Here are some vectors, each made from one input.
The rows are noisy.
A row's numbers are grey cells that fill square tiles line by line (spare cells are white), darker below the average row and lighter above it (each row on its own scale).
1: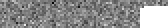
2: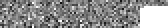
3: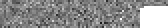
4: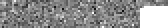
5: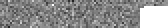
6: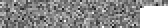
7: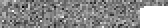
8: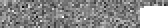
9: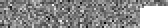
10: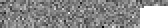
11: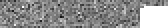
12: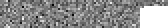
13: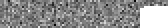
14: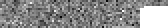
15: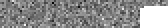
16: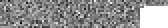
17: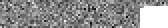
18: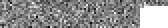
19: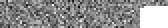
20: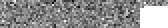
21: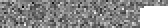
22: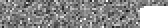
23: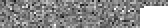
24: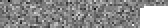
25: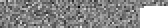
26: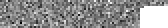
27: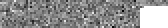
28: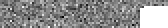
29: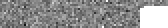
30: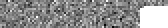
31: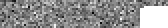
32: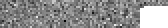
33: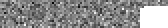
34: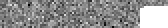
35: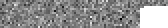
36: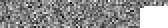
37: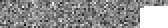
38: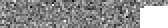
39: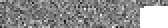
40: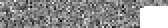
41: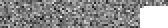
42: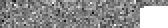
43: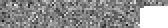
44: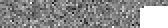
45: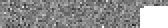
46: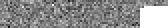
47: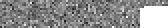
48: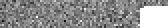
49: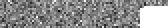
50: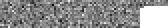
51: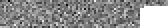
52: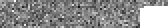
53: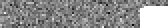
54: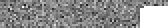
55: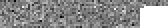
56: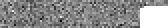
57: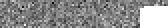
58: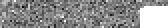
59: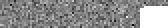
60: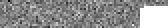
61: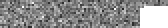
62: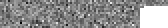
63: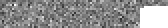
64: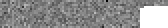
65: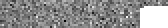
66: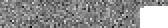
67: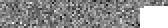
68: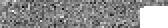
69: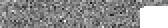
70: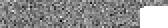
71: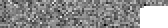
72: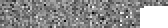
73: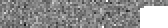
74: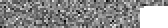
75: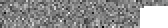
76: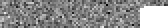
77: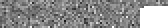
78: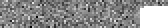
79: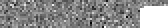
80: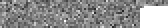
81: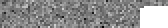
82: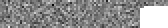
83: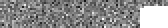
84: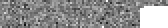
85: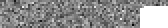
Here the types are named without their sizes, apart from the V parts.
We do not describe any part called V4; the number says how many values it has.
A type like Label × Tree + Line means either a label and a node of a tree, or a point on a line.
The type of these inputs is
Bool × Bool × Bool × (Line + V4).
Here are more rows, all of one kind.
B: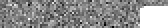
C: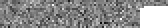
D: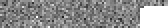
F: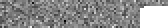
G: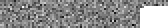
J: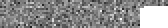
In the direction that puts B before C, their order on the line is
B, D, F, C, J, G.
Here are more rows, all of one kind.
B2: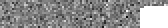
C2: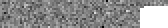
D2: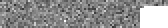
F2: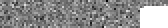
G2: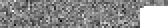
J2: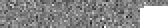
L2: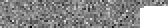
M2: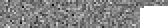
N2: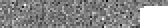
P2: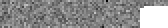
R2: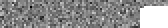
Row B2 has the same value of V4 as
C2, L2 and M2.
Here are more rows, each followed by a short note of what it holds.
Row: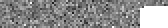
a point on a line and three true/false values
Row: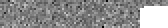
three true/false values and a value of V4
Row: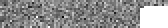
a point on a line and three true/false values
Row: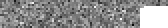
a point on a line and three true/false values
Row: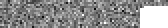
three true/false values and a value of V4
